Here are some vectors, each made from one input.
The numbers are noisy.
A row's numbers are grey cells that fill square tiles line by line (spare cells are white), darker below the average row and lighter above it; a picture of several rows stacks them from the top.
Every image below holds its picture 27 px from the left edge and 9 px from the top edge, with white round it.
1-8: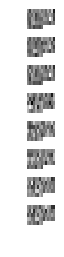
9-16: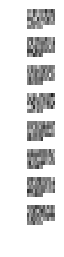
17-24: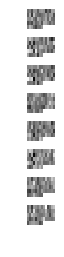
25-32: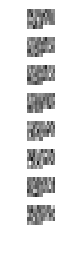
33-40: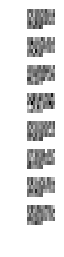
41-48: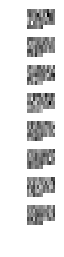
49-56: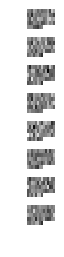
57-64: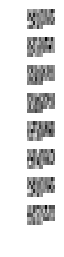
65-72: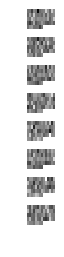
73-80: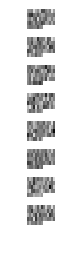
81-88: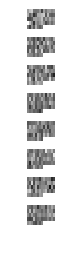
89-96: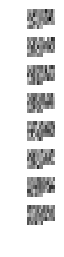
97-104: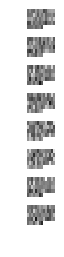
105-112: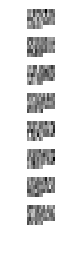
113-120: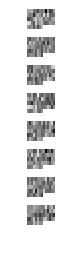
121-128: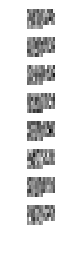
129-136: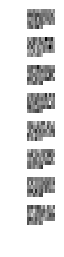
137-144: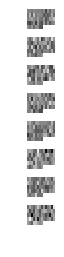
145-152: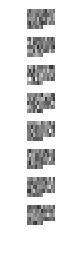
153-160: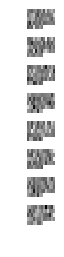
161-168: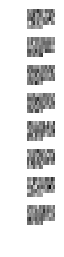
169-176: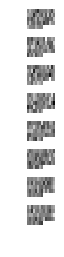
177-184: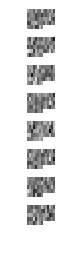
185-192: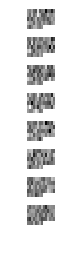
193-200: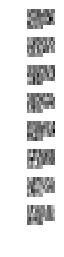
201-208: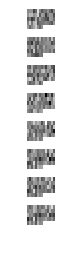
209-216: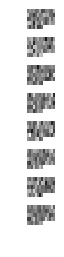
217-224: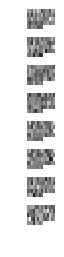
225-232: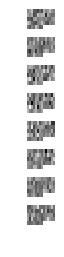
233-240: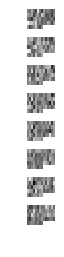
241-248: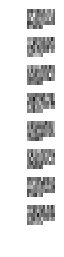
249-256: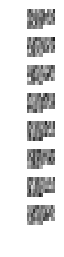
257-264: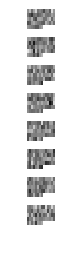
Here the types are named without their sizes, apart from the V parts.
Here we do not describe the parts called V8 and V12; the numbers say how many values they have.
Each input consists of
four true/false values and a value of V8, together with either a node of a tree, or a value of V12.
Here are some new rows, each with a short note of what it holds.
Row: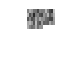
four true/false values, a value of V8 and a value of V12
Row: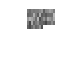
a node of a tree, four true/false values and a value of V8
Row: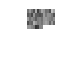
a node of a tree, four true/false values and a value of V8
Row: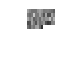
a node of a tree, four true/false values and a value of V8
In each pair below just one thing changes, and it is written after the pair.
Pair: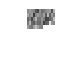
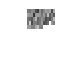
the value of V8
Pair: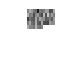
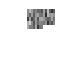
the value of V12
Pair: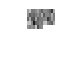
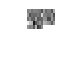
the value of V8
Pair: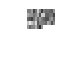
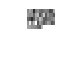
the value of V8
